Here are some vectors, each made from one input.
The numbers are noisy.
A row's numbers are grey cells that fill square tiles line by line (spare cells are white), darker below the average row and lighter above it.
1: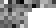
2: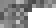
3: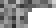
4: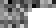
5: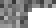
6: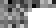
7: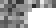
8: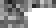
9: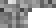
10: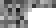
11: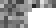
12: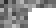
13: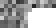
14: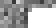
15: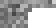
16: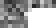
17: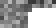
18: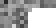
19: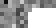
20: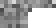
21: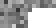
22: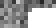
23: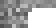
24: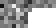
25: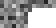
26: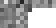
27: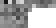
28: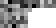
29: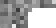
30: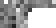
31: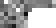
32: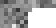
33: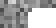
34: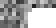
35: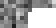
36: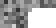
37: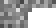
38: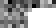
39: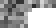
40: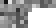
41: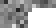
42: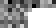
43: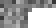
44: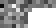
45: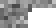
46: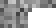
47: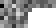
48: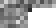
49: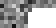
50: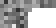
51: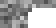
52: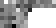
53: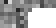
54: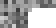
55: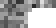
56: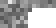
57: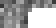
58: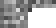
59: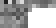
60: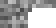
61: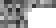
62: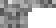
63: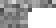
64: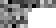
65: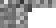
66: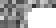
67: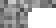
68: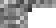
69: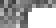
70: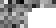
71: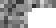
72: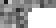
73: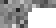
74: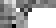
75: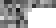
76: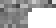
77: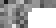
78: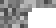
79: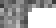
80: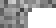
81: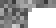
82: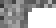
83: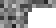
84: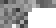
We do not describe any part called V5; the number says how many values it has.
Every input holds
a point on a 4-point line and a true/false value, together with a list of up to two values of V5.
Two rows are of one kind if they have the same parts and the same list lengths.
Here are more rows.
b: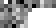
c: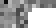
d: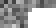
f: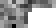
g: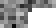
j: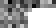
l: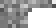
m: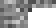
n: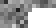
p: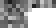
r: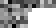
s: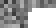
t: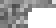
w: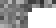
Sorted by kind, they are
b, j, p, r
c, f, g, m, n, w
d, l, s, t

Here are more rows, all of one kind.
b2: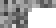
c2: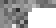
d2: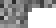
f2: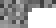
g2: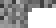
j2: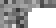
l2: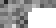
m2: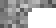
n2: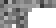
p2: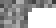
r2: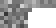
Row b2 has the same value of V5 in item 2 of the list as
j2 and r2.
